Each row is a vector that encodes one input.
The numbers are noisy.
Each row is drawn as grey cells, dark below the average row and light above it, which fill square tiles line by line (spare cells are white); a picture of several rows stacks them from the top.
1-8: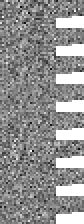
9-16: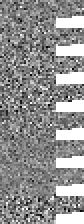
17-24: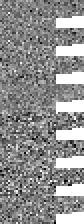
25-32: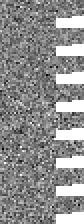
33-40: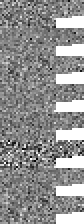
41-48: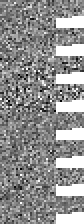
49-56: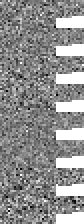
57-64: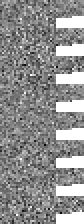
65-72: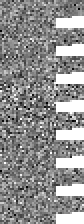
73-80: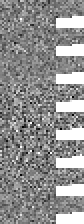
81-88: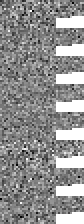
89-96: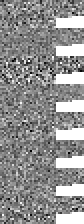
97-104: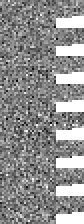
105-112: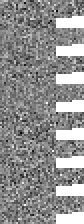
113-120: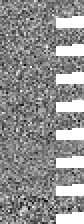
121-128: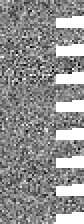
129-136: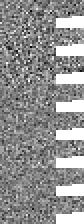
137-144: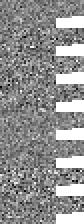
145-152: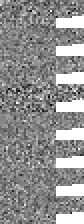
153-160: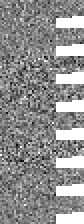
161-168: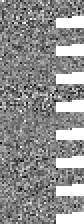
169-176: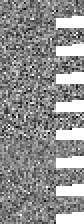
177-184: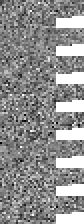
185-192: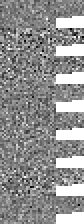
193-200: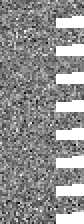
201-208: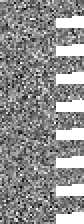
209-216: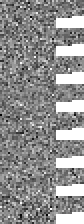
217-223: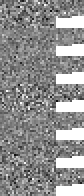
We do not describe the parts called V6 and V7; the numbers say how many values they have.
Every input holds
a node of a 9-node tree, together with either a node of an 8-node tree, a true/false value and a value of V6, or a value of V7.
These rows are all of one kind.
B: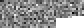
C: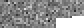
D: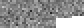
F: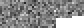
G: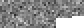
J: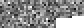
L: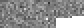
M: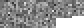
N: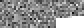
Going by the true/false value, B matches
G, L and N.
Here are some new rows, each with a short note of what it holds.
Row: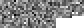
a node of an 8-node tree, a node of a 9-node tree, a true/false value and a value of V6
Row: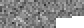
a node of an 8-node tree, a node of a 9-node tree, a true/false value and a value of V6
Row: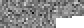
a node of an 8-node tree, a node of a 9-node tree, a true/false value and a value of V6
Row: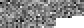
a node of a 9-node tree and a value of V7
